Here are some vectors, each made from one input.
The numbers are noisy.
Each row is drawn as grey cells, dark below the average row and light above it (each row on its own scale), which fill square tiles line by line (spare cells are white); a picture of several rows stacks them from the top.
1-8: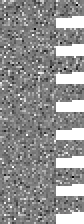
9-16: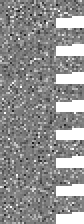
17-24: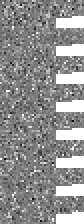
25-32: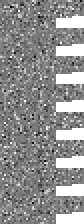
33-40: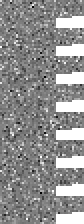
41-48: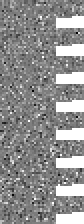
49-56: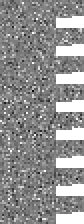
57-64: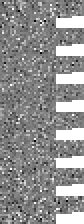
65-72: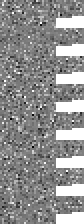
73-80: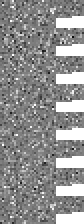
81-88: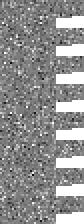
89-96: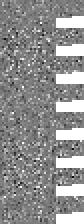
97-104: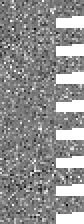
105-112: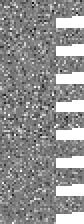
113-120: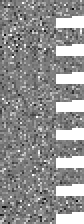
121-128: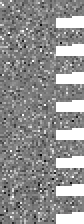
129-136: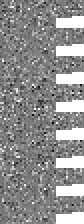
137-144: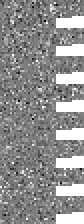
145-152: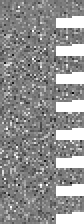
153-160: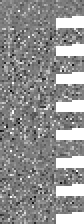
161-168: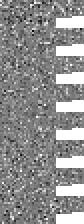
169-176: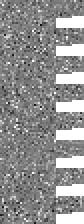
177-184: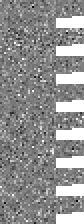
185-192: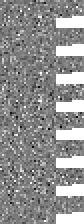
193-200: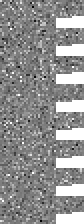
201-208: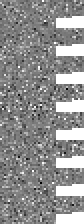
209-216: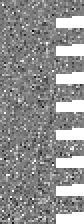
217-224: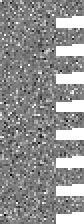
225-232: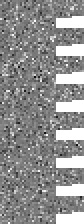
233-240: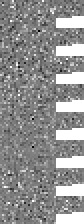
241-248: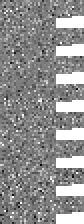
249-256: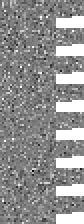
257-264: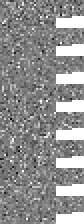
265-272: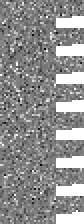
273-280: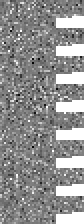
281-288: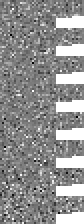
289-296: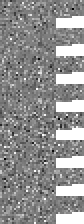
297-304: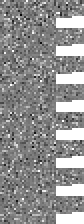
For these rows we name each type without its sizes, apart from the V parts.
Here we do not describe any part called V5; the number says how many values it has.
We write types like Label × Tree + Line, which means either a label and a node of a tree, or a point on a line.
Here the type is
(Bool × Circle + Line) × (Tree + V5).
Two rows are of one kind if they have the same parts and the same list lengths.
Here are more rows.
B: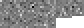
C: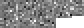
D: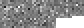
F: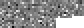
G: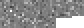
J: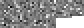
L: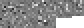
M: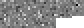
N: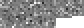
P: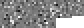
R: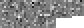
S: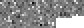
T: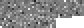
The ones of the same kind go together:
B, N, P
C, G, J, R
D, L
F, M, S, T

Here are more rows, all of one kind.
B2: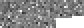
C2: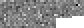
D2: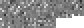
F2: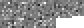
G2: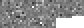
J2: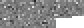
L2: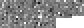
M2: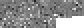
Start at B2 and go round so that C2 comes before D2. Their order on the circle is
B2, C2, L2, F2, D2, G2, J2, M2.
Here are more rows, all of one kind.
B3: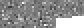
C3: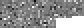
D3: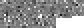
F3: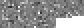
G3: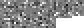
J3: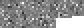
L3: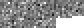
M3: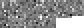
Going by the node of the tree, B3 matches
C3 and L3.
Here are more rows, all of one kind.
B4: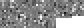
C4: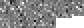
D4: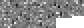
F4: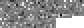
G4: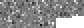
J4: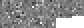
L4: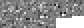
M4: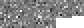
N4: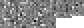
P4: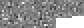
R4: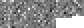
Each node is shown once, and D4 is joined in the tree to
F4, G4 and N4.
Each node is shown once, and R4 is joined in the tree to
N4.
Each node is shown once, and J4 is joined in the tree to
B4 and G4.
